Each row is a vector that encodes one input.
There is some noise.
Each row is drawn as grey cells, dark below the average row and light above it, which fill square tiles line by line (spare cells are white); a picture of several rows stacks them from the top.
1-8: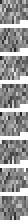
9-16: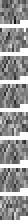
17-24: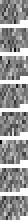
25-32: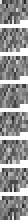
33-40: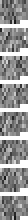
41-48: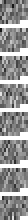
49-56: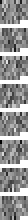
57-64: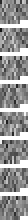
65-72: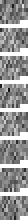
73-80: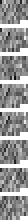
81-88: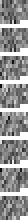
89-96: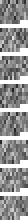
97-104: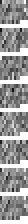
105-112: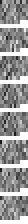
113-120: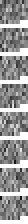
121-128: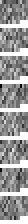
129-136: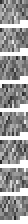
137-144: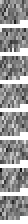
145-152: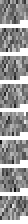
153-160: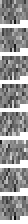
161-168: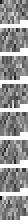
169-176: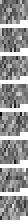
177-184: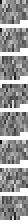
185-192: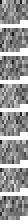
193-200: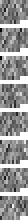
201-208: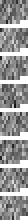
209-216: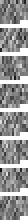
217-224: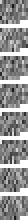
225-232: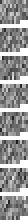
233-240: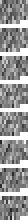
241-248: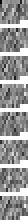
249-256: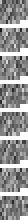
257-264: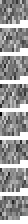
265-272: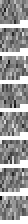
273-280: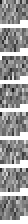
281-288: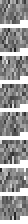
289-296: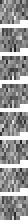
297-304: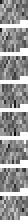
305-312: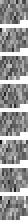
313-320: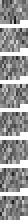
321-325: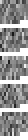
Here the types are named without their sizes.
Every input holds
either a point on a circle, or a point on a line and a true/false value.
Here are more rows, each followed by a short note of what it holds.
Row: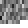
a point on a circle
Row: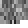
a point on a circle
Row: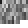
a point on a line and a true/false value
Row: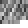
a point on a line and a true/false value
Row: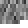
a point on a circle
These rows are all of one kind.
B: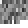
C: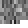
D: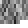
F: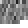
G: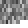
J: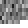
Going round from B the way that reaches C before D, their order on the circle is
B, C, D, F, J, G.
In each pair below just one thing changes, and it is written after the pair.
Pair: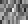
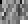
the true/false value
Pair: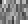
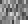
the true/false value
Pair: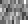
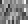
the true/false value
